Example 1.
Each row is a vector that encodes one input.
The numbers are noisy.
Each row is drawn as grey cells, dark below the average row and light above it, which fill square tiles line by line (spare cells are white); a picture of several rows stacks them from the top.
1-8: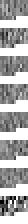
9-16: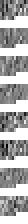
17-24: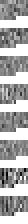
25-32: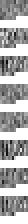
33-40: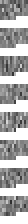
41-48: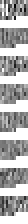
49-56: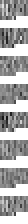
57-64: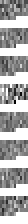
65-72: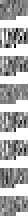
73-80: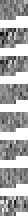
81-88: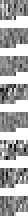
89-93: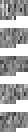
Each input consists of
one of 6 labels and a true/false value.
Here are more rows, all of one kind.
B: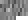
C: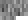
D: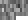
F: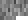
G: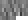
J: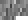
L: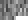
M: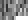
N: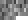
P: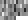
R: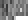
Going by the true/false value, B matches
D, F, G and N.
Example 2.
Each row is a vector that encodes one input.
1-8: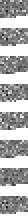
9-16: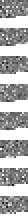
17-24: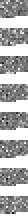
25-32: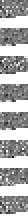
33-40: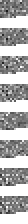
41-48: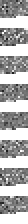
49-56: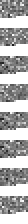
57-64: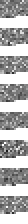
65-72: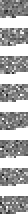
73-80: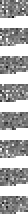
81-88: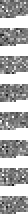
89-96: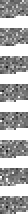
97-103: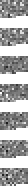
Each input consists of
either a fixed value, or one of 8 labels and a true/false value.
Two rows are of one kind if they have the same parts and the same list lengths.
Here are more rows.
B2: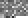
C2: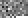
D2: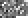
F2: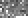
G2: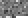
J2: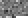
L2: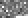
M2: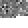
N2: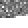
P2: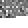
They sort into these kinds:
B2, C2, F2, G2, J2, L2, M2, N2, P2
D2

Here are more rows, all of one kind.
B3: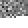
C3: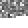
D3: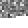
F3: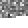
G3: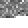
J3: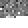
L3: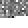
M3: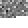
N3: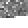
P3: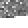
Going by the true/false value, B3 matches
J3 and M3.
